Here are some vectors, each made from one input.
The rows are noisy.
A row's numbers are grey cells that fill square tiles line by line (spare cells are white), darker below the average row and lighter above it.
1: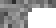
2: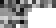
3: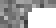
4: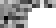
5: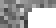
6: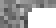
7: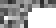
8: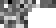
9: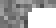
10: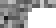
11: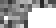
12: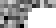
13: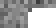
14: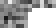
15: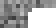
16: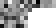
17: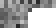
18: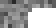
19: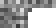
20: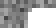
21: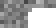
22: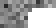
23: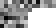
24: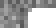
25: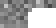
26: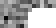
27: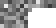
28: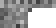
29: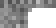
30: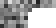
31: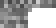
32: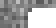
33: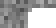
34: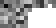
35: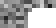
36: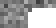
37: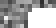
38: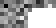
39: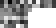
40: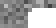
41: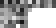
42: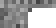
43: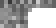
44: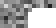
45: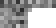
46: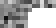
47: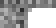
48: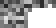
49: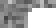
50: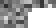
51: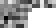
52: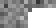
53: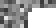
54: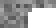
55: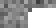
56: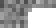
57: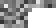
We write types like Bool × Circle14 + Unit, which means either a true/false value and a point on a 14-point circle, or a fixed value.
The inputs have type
Line4 + Line5.
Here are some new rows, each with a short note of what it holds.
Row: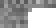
a point on a 5-point line
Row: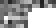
a point on a 4-point line
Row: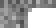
a point on a 5-point line
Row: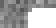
a point on a 5-point line
